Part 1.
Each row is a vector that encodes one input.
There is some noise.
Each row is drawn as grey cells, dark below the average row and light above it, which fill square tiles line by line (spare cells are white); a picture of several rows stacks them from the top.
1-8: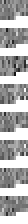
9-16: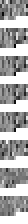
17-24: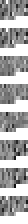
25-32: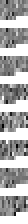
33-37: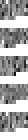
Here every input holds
a point on a 4-point line.
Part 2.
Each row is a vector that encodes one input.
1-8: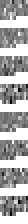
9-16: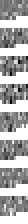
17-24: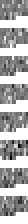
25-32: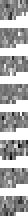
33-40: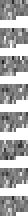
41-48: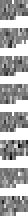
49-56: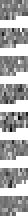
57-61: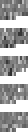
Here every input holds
either a fixed value, or a node of an 11-node tree.
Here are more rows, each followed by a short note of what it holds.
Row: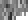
a node of an 11-node tree
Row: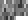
a node of an 11-node tree
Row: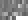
a node of an 11-node tree
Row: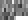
a node of an 11-node tree
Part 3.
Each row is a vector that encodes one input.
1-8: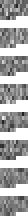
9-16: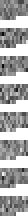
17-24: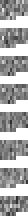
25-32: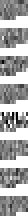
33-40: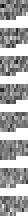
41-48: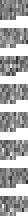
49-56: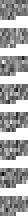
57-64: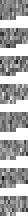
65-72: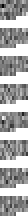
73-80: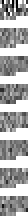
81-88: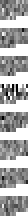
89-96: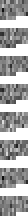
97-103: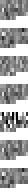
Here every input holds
either a fixed value, or a point on each of two 4-point lines.
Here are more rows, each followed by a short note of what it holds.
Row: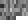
a point on each of two 4-point lines
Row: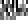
a fixed value
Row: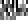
a fixed value
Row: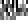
a fixed value
